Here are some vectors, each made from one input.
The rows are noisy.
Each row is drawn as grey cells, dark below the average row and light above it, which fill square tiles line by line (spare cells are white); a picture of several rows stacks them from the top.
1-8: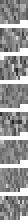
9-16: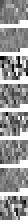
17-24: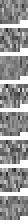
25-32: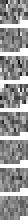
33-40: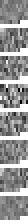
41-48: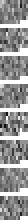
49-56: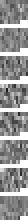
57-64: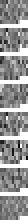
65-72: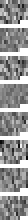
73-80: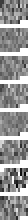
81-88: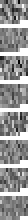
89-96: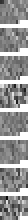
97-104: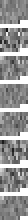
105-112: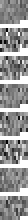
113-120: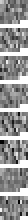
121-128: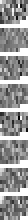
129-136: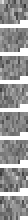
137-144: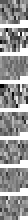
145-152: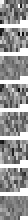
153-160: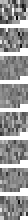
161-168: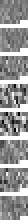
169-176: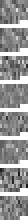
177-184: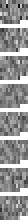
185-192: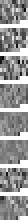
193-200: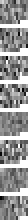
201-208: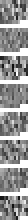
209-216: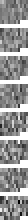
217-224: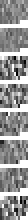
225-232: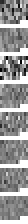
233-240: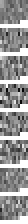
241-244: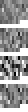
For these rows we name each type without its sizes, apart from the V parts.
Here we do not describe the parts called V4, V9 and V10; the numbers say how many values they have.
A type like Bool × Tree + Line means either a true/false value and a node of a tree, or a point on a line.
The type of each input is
(Label + Line) × Line × V4 + V9 × V10.
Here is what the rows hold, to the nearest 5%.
About 70% of them hold a point on a line and a value of V4, together with either a label, or a point on a line. The rest hold a value of V9 and a value of V10.
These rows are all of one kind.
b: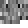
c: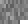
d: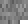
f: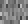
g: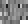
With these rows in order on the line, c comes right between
b and d.
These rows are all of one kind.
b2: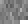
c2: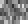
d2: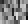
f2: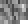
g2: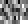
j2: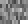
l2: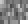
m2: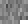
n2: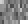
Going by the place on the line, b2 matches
g2, l2 and m2.
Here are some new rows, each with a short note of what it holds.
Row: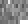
a value of V9 and a value of V10
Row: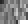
a value of V9 and a value of V10
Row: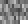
a point on each of two lines and a value of V4
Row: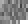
a point on each of two lines and a value of V4
